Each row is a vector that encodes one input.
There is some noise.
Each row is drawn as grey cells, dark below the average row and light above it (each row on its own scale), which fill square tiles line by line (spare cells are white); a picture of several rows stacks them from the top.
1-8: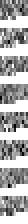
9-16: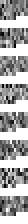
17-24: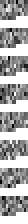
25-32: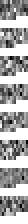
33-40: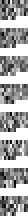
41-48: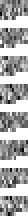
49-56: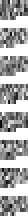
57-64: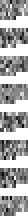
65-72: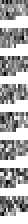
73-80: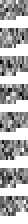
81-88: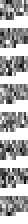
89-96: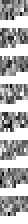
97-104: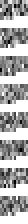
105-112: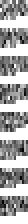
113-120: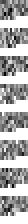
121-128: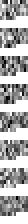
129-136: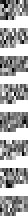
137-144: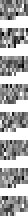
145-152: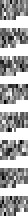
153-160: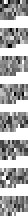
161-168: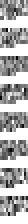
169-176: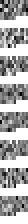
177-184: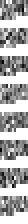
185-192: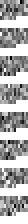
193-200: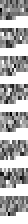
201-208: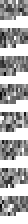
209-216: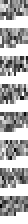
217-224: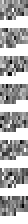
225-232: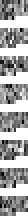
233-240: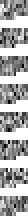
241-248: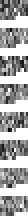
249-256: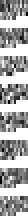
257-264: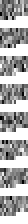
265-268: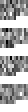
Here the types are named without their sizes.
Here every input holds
a list of points on a line.
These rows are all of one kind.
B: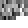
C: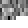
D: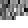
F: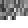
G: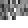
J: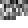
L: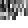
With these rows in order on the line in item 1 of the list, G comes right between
B and D.
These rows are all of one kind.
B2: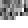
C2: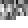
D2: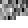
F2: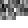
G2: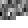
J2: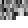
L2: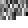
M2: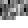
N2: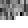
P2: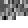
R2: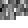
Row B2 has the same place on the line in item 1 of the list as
G2, M2 and N2.
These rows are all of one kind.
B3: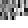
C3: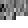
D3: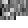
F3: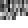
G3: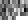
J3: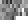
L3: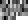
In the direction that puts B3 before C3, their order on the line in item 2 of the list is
B3, G3, J3, C3, D3, L3, F3.
